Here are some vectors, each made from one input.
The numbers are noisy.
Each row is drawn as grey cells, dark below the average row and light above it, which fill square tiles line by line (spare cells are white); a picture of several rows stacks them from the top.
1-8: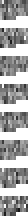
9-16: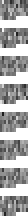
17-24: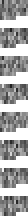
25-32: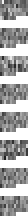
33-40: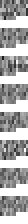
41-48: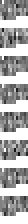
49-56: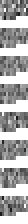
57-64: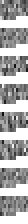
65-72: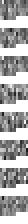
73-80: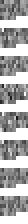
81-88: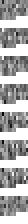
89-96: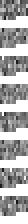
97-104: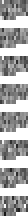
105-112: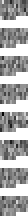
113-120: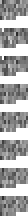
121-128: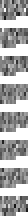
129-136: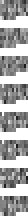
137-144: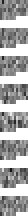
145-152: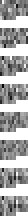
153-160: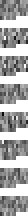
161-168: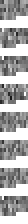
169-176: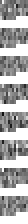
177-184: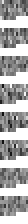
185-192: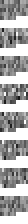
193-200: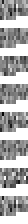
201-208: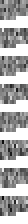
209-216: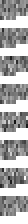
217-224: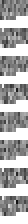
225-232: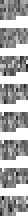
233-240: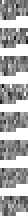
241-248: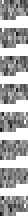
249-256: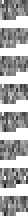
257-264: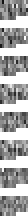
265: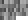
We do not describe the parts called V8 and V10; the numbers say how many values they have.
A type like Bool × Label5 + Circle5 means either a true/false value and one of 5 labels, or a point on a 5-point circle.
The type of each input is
Bool × ((Tree13 + Unit) × V8 + V10).
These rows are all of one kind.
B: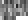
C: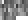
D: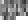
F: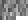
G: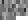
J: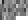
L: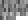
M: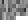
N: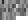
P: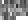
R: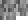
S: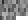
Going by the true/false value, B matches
C, D and P.
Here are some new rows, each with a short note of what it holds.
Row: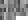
a true/false value and a value of V8
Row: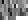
a true/false value and a value of V10
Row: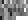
a true/false value and a value of V10
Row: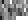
a true/false value and a value of V10
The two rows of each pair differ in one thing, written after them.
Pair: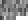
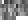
the true/false value
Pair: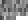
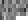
the node of the tree
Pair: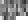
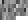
the true/false value
